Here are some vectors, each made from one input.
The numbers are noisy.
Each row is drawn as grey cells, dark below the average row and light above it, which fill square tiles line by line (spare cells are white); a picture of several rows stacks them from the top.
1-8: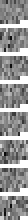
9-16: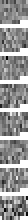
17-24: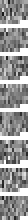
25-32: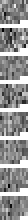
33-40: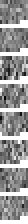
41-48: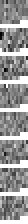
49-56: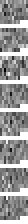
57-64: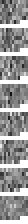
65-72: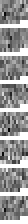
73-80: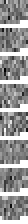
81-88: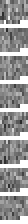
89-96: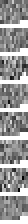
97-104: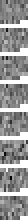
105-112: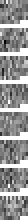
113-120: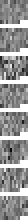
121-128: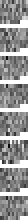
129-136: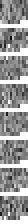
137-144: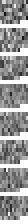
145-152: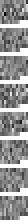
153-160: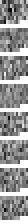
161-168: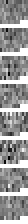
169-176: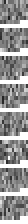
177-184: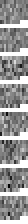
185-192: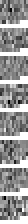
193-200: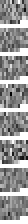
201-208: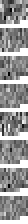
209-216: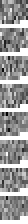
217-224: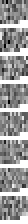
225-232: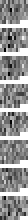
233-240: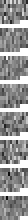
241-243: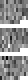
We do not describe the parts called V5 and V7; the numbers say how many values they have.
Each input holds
a value of V7, together with either a point on a 9-point circle and a true/false value, or a value of V5.
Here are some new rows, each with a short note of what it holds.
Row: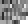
a value of V5 and a value of V7
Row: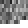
a point on a 9-point circle, a true/false value and a value of V7
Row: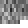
a value of V5 and a value of V7
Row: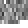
a value of V5 and a value of V7
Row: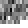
a value of V5 and a value of V7
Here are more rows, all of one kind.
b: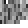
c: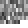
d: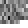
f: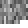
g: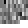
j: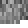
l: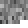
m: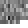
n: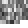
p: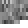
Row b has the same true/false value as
g, j and p.
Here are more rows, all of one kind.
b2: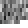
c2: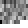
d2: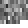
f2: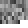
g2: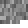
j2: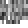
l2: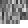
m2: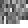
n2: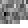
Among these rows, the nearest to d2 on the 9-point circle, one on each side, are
g2 and n2.
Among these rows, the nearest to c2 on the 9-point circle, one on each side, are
b2 and m2.
